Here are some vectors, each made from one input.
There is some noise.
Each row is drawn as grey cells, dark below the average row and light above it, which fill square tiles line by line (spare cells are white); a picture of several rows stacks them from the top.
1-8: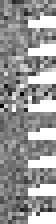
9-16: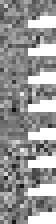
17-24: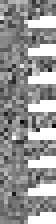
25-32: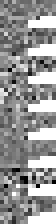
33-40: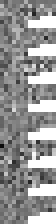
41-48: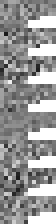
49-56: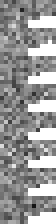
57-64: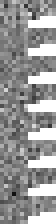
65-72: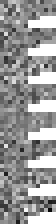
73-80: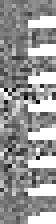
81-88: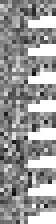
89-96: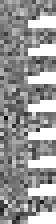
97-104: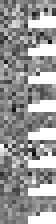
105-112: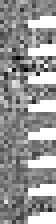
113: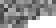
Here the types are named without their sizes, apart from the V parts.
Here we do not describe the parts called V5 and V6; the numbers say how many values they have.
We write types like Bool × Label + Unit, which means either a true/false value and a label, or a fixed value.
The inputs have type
Bool × (Line + V6) × V5.
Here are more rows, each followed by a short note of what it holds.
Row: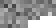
a true/false value, a value of V5 and a value of V6
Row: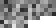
a point on a line, a true/false value and a value of V5
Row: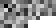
a point on a line, a true/false value and a value of V5
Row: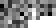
a true/false value, a value of V5 and a value of V6
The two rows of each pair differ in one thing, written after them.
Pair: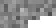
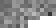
the place on the line
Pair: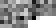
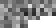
the true/false value
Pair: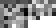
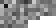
the value of V5
